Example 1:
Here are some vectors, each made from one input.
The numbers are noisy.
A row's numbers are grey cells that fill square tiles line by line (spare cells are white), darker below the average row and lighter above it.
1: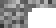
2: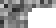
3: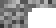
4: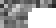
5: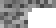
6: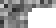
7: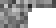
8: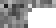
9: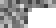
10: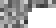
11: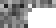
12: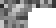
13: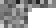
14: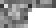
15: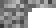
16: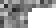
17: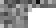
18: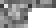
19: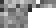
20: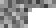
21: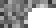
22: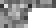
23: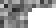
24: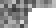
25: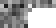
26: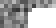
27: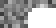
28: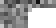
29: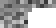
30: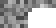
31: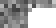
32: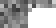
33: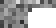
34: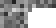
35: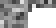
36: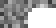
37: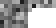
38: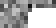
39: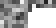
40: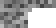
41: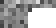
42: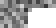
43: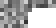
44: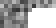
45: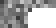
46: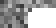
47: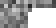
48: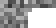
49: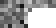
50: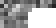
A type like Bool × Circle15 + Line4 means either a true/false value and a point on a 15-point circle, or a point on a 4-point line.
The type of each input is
Bool × Bool × Bool × Bool.
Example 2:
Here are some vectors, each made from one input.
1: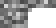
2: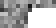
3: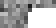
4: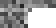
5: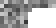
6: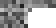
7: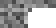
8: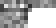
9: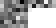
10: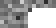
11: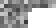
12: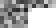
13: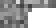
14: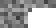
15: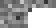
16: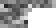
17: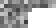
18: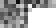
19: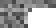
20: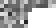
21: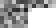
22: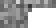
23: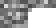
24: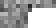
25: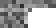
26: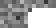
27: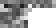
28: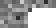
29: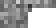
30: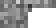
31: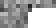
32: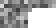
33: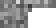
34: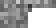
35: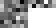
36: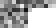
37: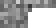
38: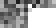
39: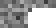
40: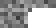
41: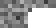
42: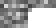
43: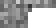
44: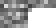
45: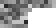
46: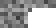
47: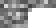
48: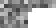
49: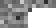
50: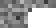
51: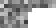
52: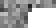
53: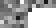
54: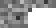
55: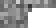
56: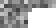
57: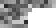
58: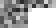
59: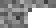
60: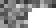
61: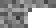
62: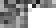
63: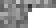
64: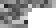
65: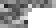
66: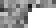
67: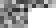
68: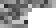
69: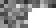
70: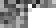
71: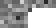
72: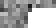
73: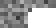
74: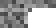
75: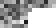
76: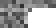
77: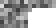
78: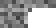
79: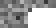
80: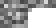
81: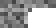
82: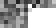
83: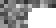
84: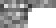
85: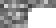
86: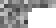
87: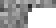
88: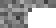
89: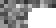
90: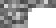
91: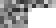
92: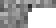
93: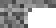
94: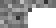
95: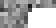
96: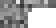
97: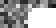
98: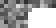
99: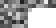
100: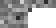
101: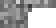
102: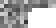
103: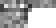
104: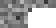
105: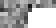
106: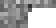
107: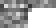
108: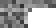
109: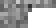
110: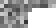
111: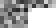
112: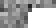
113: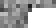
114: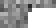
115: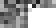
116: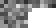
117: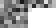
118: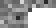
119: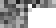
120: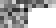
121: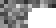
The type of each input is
Bool × Bool × Bool.
